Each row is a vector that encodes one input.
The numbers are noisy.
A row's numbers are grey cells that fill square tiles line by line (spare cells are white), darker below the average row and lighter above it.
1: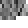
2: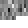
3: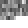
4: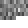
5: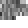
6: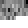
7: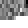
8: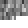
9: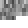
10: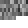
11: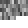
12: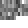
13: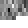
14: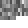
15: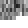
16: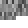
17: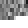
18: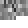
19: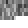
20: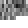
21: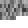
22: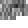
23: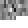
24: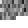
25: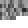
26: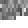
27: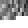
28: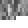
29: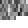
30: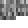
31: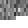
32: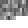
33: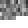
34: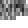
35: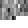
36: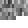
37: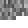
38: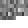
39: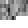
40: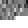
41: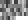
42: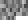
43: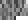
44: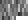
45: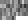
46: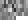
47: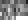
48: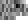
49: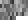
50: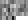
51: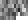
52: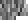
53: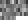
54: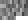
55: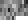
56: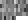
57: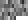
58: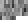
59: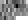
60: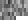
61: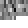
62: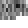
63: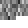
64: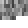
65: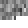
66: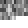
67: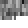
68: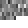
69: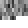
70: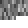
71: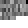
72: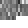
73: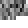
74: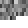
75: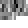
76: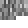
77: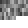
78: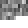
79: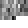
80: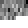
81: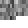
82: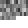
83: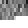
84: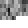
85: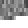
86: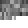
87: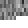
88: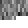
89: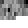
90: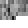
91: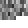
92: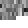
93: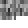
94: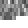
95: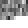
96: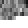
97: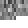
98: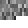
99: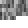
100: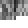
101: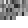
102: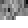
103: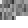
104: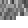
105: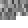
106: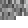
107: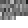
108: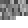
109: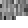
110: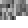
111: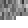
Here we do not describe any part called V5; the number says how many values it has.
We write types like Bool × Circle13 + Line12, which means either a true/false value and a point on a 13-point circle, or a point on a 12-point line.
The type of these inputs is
Tree7 × (Tree8 + V5).
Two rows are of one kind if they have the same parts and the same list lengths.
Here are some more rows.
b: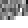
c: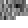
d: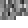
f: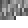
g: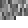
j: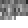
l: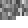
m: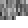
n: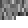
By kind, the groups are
b, c, l, m
d, f, g, j, n

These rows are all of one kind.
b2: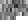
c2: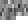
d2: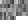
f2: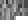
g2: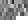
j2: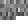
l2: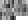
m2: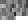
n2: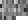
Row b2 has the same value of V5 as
l2 and m2.
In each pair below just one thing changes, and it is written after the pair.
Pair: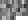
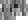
the node of the tree
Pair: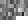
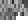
the node of the tree
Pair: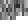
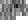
the value of V5
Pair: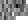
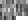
the node of the tree
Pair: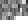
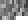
the value of V5
